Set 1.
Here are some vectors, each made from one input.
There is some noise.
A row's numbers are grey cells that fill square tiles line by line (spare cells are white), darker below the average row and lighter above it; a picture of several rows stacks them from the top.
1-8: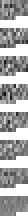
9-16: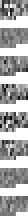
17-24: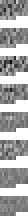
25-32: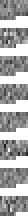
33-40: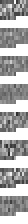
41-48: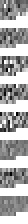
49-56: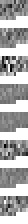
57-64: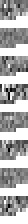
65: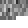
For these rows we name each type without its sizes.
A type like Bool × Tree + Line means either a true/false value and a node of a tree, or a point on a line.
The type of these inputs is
Line.
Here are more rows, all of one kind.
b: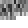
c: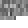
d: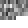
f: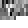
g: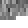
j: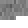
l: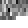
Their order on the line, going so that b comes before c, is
b, j, d, l, c, g, f.
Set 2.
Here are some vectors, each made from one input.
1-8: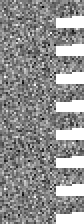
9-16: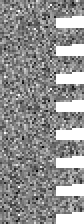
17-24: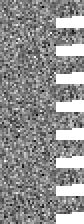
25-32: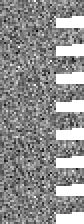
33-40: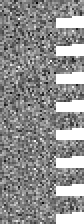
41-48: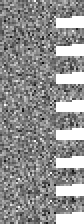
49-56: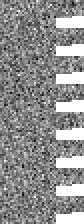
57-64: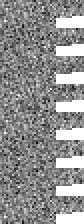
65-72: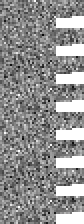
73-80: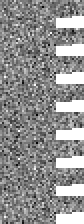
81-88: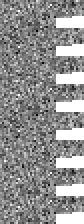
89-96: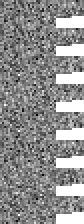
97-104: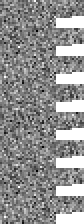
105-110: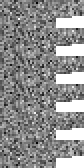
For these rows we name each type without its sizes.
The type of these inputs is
Circle.
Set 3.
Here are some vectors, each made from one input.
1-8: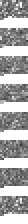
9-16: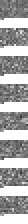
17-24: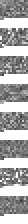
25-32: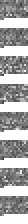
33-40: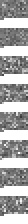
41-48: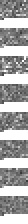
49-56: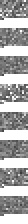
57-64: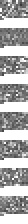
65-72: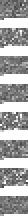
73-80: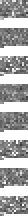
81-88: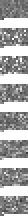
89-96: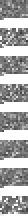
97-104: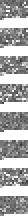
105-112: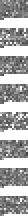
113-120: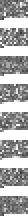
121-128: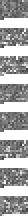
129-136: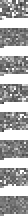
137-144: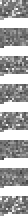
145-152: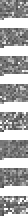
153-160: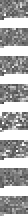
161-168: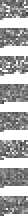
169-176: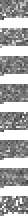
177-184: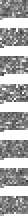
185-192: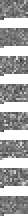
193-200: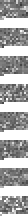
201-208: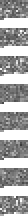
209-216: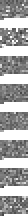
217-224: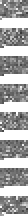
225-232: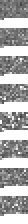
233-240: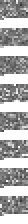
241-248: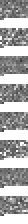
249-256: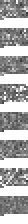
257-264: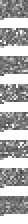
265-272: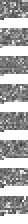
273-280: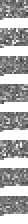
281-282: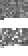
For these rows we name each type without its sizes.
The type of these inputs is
Line.
